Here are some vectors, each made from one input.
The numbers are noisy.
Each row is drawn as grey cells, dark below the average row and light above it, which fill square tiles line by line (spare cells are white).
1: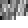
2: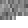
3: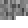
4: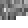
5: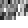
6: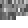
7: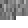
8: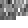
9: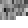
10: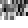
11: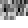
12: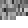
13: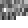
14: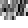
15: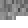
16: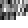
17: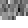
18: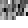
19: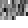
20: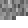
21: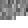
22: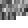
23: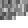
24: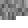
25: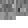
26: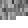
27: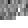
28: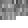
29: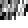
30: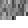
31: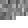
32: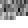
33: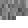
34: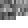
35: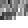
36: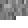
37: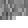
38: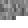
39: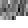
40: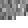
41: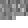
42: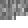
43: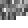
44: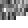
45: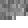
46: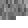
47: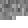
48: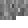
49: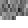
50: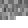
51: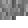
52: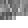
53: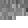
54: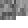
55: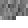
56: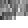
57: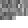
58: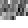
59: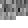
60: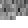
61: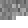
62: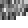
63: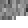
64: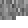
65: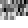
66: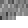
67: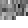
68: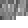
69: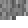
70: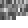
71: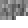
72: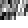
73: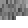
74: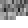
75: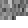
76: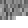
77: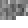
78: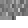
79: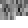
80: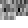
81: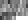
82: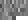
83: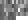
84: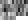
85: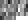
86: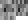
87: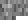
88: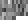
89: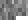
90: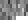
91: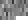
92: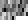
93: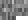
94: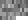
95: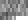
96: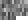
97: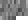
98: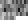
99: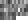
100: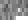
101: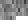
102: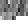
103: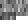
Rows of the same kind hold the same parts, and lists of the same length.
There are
2 kinds of row.
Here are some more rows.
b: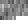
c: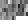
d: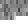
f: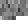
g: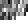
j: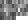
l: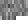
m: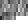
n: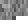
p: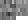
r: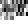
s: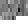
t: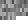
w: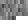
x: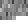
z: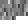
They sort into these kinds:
b, c, j, m, n, p, t, x, z
d, f, g, l, r, s, w

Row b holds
a node of a 7-node tree and a true/false value.
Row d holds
a point on a 4-point line and a true/false value.
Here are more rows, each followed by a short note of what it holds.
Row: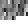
a node of a 7-node tree and a true/false value
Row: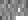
a node of a 7-node tree and a true/false value
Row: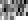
a point on a 4-point line and a true/false value
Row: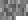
a node of a 7-node tree and a true/false value
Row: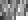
a node of a 7-node tree and a true/false value
